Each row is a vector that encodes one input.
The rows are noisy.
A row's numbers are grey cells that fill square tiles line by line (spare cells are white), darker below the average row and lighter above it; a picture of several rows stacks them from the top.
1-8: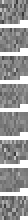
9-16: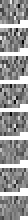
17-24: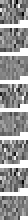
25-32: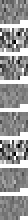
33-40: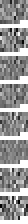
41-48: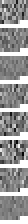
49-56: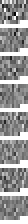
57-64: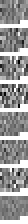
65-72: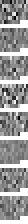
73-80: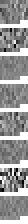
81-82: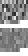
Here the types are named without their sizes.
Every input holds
a label and a point on a line, together with either a fixed value, or three true/false values.
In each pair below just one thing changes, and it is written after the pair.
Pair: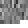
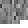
the label
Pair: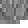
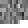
the place on the line
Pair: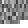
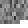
the label
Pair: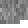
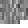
one of the three true/false values
